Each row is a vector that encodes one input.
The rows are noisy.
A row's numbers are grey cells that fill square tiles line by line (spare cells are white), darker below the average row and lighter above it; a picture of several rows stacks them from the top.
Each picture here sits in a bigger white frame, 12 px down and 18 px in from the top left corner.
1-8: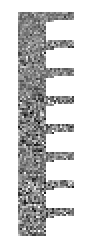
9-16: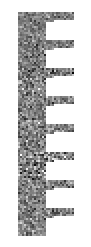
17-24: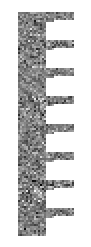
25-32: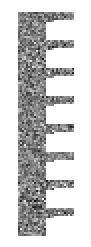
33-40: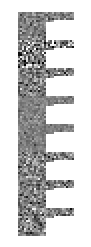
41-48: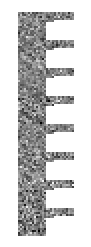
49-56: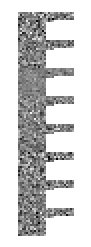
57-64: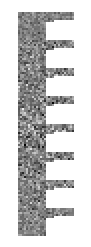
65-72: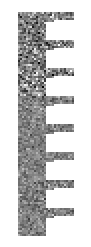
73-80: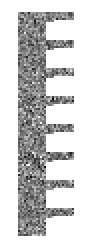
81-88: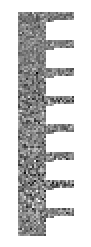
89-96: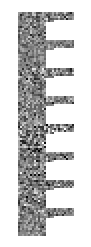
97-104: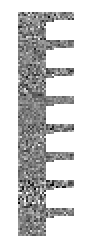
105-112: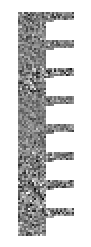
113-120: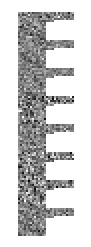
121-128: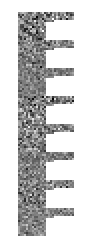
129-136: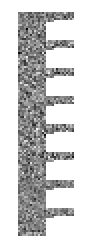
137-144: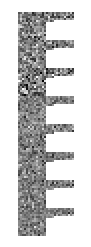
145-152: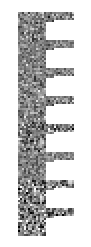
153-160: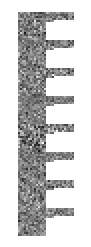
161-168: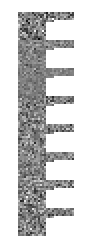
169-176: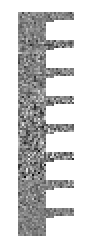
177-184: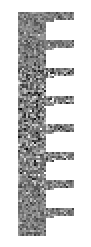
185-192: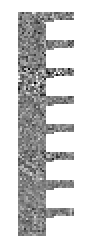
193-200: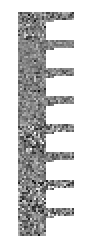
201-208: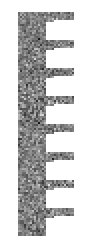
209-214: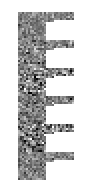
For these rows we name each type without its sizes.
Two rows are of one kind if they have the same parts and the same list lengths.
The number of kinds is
4.
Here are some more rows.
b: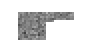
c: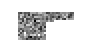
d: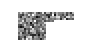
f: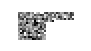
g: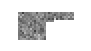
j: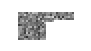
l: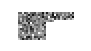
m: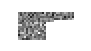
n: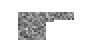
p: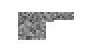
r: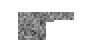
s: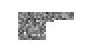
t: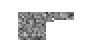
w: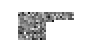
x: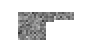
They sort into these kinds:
b, d, f, m, n, s
c, p, r, w
g, j, x
l, t

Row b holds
a node of each of two trees and three true/false values.
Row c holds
a point on a circle and a node of each of three trees.
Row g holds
a node of each of three trees and three true/false values.
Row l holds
a point on a circle and a node of each of two trees.
